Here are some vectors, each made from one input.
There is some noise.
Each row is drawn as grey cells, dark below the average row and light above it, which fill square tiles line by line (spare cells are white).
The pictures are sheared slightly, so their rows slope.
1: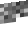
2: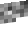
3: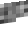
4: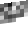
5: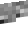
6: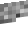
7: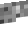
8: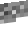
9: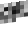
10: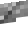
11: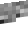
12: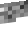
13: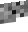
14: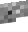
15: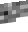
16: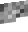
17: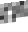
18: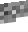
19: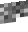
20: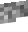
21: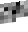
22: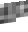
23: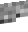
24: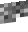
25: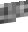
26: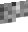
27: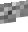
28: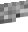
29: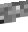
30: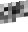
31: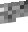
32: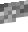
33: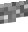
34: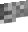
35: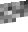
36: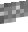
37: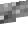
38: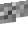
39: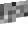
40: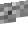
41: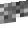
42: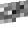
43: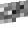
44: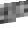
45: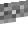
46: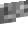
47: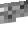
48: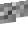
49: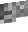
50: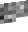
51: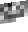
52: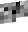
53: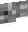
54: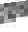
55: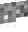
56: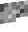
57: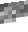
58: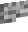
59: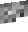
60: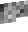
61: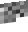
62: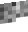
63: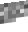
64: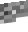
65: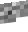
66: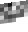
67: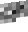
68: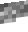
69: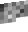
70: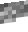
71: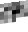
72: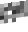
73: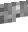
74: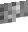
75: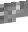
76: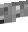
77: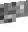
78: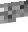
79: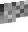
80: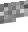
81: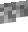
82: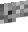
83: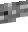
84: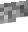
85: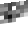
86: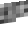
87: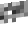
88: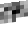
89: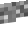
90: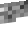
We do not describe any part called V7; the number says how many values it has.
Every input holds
either a point on a 3-point line and a point on a 6-point line, or a node of a 9-node tree and a value of V7.
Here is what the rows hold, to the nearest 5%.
About 35% of them hold a point on a 3-point line and a point on a 6-point line. The rest hold a node of a 9-node tree and a value of V7.
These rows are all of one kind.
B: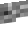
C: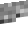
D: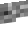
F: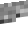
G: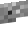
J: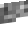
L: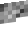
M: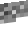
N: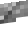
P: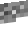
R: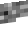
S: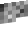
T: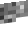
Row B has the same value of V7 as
D, M, P and R.
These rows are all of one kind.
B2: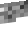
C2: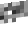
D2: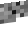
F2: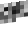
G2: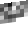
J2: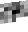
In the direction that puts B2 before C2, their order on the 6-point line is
F2, D2, J2, B2, C2, G2.
